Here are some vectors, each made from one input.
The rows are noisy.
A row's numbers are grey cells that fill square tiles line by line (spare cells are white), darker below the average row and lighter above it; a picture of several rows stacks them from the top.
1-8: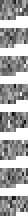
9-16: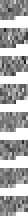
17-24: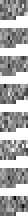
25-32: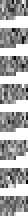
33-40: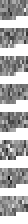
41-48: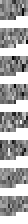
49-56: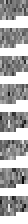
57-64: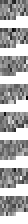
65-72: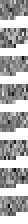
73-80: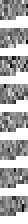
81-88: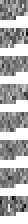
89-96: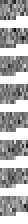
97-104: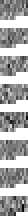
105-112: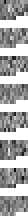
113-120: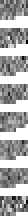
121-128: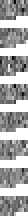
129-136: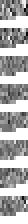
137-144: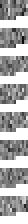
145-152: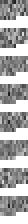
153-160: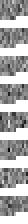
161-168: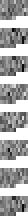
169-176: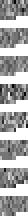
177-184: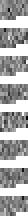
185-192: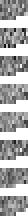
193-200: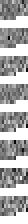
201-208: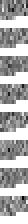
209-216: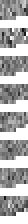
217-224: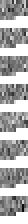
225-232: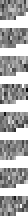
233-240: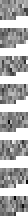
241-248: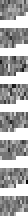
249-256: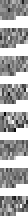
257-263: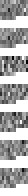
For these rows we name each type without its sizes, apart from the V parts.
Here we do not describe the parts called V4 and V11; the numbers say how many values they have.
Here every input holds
either a point on a circle, a true/false value and a value of V4, or a value of V11.
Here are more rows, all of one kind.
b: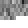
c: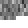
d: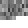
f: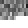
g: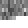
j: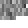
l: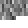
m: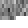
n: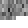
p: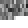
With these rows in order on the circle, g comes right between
d and p.
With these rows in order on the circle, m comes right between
l and n.
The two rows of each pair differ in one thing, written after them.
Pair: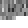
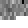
the place on the circle
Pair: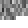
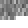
the true/false value
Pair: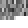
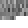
the true/false value
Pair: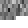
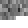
the value of V4
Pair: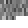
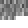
the place on the circle
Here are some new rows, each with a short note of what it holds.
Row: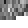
a value of V11
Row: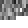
a value of V11
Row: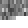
a point on a circle, a true/false value and a value of V4
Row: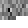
a point on a circle, a true/false value and a value of V4
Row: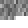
a point on a circle, a true/false value and a value of V4
